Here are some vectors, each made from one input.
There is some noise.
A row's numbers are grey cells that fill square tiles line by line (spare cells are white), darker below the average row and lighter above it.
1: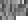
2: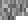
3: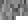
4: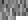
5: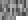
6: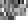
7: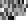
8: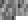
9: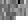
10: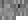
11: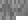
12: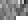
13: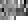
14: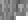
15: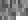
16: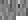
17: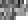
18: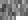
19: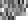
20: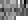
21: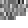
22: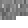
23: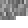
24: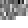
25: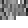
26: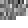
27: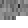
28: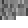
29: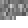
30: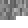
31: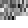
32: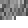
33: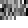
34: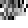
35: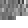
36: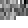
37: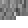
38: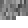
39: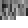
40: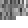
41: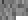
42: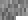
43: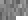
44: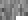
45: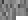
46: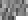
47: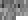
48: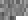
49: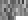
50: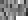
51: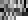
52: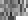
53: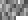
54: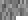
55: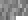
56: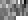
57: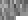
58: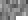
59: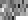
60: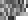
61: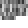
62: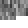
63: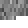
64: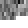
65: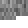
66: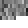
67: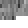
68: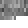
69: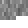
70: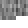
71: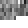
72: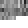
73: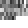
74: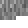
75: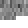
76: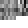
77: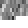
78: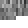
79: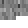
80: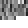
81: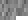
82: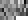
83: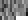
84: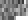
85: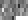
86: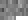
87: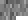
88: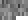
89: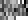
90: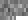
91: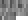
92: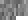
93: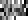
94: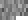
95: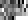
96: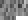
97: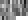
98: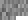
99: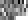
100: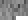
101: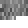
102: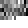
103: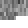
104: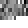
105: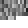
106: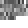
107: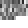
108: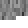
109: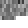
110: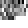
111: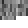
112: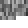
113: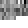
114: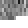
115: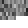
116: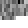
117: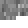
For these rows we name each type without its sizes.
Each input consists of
a node of each of two trees, together with either a fixed value, or four true/false values.
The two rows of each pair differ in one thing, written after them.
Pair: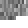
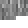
one of the four true/false values
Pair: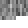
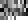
one of the four true/false values
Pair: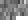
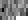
one of the four true/false values
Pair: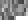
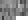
one of the four true/false values
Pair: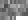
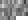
one of the four true/false values
